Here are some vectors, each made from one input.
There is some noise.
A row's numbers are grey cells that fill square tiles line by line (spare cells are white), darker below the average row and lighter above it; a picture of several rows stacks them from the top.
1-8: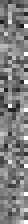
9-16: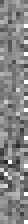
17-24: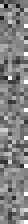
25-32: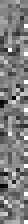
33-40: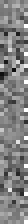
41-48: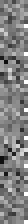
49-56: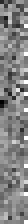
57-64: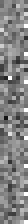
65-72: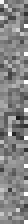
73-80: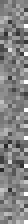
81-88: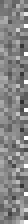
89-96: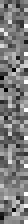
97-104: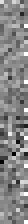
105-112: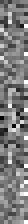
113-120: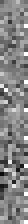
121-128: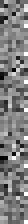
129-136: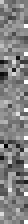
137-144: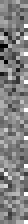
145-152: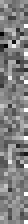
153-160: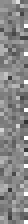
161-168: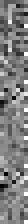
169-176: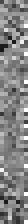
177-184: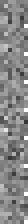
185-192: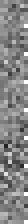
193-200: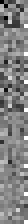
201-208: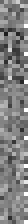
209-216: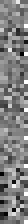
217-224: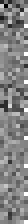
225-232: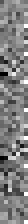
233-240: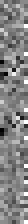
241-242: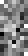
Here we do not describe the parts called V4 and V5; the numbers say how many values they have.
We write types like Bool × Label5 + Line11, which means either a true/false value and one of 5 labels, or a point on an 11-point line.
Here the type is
Bool × Bool × Bool × List2(V5) + Line7 × V4 + List2(Line6).
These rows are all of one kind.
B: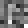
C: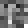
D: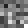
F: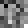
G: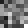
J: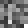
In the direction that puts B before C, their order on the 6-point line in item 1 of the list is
G, J, B, C, F, D.
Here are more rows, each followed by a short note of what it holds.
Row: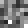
the empty list
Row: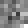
three true/false values, together with the empty list
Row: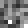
the empty list
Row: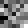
a point on a 7-point line and a value of V4
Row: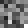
a list of two items
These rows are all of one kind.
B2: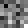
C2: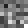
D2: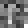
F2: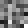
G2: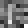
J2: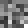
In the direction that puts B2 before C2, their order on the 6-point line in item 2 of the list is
F2, J2, D2, B2, G2, C2.
